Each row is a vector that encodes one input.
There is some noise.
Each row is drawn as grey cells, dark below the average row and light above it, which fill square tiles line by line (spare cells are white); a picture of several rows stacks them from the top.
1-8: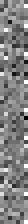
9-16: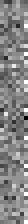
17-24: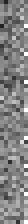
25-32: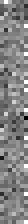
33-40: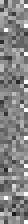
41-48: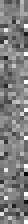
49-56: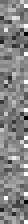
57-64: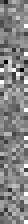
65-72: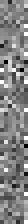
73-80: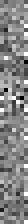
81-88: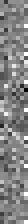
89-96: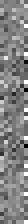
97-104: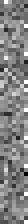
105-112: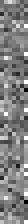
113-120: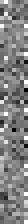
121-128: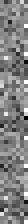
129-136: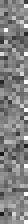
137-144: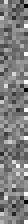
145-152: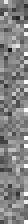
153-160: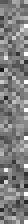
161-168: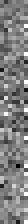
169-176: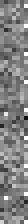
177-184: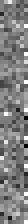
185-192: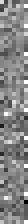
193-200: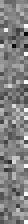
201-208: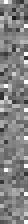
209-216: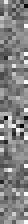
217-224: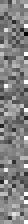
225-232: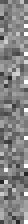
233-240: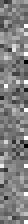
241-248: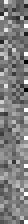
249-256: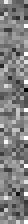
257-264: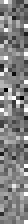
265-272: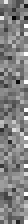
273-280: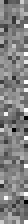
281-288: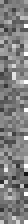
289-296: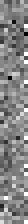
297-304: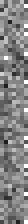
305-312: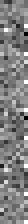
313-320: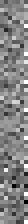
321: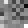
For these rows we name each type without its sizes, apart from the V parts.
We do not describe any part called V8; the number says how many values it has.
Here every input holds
a list of items, each a true/false value and a value of V8.
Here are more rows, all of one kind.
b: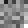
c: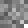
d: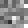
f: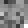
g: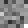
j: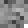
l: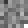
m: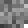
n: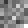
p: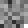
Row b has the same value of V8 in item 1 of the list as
f, g, j and p.
